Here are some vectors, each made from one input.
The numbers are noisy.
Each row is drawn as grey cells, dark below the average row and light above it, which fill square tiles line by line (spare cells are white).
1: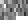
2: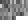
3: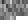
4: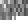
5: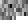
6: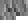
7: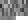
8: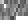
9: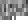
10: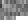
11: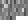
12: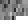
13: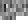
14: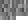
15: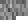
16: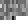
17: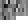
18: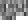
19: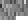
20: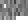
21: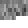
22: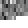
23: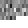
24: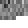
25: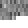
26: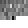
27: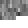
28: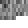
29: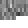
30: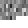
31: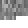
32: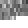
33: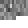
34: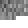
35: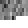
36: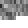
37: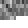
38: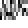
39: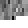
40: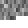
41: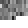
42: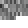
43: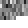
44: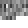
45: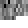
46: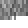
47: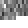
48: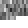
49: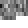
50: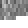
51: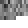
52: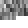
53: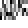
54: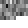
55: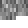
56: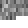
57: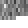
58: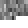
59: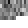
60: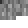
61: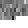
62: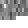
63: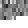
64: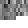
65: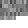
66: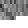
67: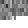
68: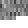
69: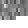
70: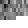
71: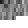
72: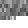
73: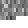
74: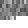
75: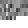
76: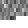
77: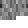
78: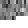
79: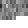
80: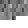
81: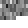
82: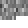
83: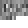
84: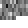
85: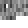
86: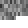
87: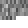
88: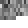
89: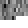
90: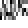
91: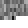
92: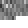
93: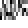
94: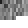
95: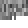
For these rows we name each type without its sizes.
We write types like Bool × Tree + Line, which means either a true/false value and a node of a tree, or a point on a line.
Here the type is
Bool × Line × Line + Unit.
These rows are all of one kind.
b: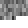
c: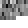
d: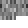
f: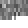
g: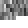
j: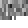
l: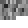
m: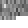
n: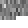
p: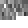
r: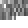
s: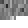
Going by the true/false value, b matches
d, m and n.
